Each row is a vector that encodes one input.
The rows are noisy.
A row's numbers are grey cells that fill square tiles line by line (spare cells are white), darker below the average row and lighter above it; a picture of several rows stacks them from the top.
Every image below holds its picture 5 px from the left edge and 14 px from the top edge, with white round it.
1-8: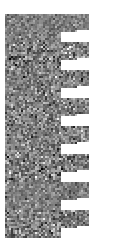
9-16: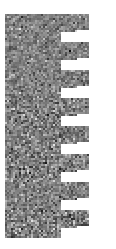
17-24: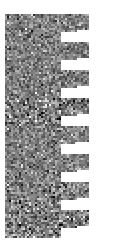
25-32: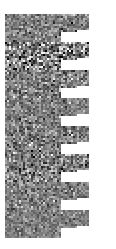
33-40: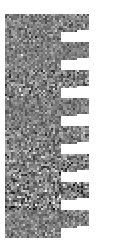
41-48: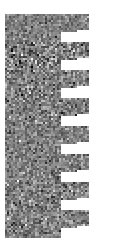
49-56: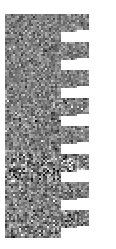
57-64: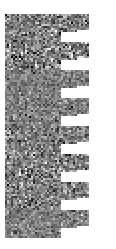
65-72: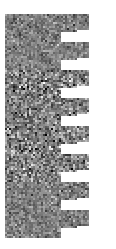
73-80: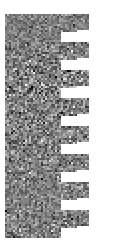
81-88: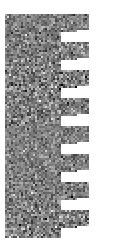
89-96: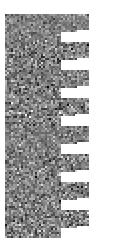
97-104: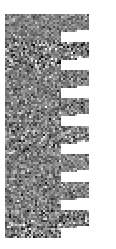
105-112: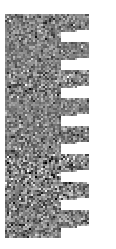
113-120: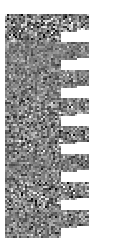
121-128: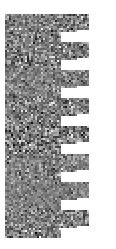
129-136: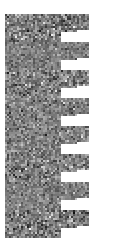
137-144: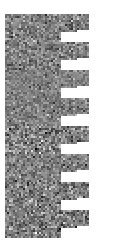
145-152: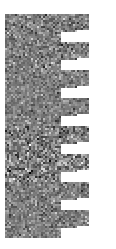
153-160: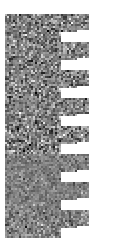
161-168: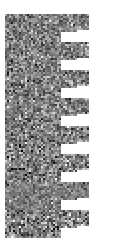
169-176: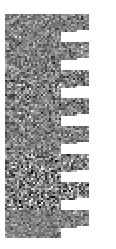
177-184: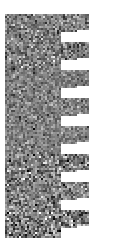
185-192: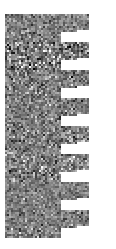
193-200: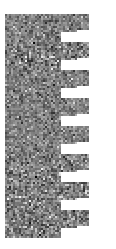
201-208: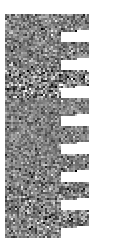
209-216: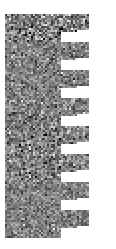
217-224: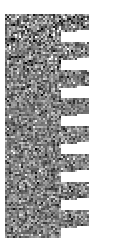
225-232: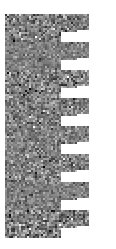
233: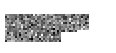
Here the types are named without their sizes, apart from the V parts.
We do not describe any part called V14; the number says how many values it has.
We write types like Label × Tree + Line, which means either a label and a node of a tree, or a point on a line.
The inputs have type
(Bool × Bool × Bool × Bool + Unit) × V14 + Line.
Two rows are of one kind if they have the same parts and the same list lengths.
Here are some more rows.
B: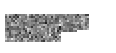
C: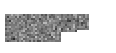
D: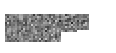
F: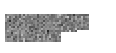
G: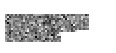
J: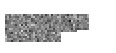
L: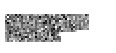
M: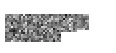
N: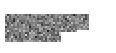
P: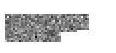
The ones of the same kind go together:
B, C, D, F, J, N, P
G, L
M

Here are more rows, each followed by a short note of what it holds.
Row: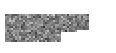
a value of V14
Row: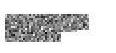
a point on a line
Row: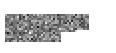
a value of V14
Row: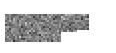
a value of V14
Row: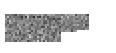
a value of V14
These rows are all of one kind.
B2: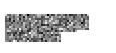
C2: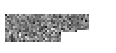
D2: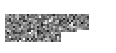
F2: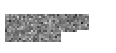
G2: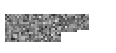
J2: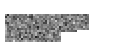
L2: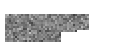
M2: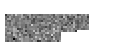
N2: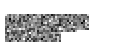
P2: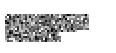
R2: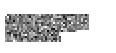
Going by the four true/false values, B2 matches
D2, F2, N2 and R2.
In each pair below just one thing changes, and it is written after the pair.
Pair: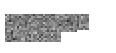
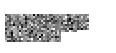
one of the four true/false values
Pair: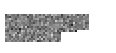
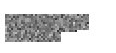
the value of V14
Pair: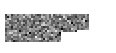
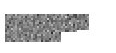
the value of V14
